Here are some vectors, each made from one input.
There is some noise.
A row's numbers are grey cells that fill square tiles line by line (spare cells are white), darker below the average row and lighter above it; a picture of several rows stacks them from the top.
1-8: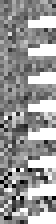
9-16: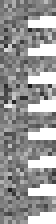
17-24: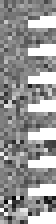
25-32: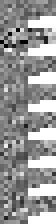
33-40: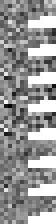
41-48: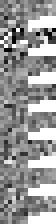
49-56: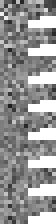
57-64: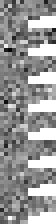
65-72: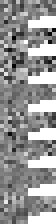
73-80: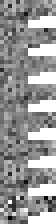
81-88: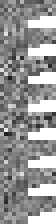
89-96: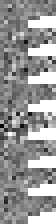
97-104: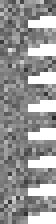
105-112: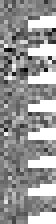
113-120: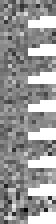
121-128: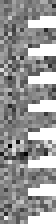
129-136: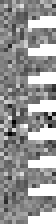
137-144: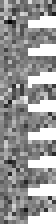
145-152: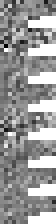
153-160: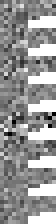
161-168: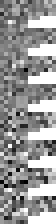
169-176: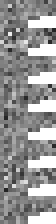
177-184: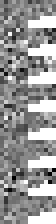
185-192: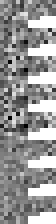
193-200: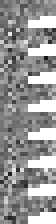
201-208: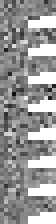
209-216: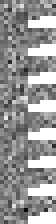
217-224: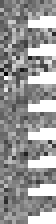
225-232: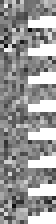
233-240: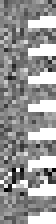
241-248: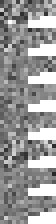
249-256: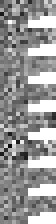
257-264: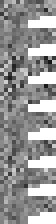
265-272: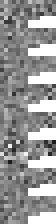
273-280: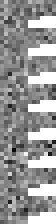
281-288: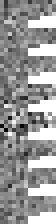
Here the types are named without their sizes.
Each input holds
either a point on a line, or four true/false values.
